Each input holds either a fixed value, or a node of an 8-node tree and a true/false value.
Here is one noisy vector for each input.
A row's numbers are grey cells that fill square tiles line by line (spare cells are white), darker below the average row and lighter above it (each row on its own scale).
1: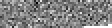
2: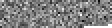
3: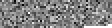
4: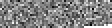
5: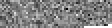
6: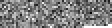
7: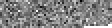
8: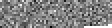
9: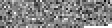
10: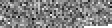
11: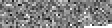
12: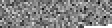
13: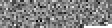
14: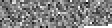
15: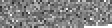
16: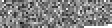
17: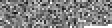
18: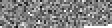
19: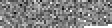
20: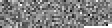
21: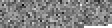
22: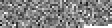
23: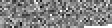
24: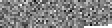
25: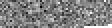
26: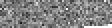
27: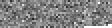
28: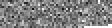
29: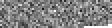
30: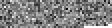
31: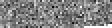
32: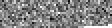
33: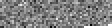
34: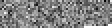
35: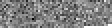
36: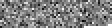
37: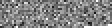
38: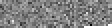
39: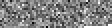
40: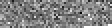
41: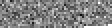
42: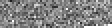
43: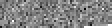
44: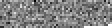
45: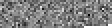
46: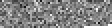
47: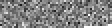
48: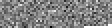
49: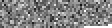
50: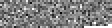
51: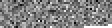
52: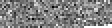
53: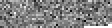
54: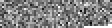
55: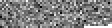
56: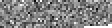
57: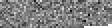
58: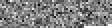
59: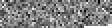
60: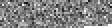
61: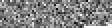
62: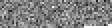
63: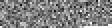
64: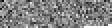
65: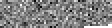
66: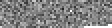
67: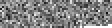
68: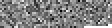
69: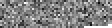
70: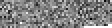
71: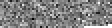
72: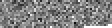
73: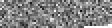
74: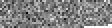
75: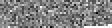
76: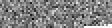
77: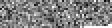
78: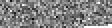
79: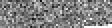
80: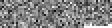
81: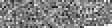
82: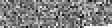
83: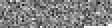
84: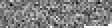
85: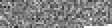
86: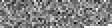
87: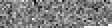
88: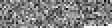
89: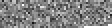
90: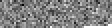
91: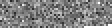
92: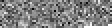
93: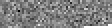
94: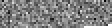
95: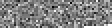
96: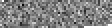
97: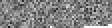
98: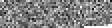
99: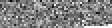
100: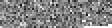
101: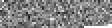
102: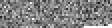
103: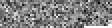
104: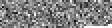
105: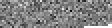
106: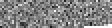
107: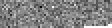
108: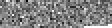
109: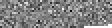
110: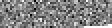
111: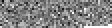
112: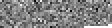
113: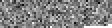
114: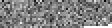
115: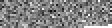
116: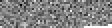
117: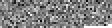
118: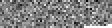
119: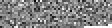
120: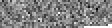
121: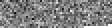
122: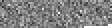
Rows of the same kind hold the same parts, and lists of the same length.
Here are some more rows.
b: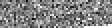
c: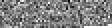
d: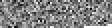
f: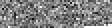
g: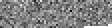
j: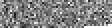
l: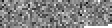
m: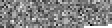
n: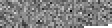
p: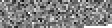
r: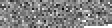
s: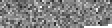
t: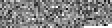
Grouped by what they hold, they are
b, c, d, f, g, l, m, n, p, r, s, t
j

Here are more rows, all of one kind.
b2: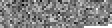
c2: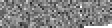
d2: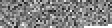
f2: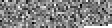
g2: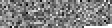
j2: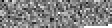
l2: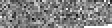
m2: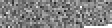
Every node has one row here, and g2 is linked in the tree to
c2, d2, f2 and l2.
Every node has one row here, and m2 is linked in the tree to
c2.
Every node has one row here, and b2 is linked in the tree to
l2.
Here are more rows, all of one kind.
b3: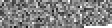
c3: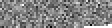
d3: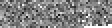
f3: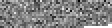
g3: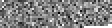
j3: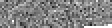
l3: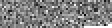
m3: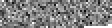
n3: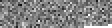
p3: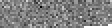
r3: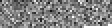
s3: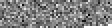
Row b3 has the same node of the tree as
f3 and g3.
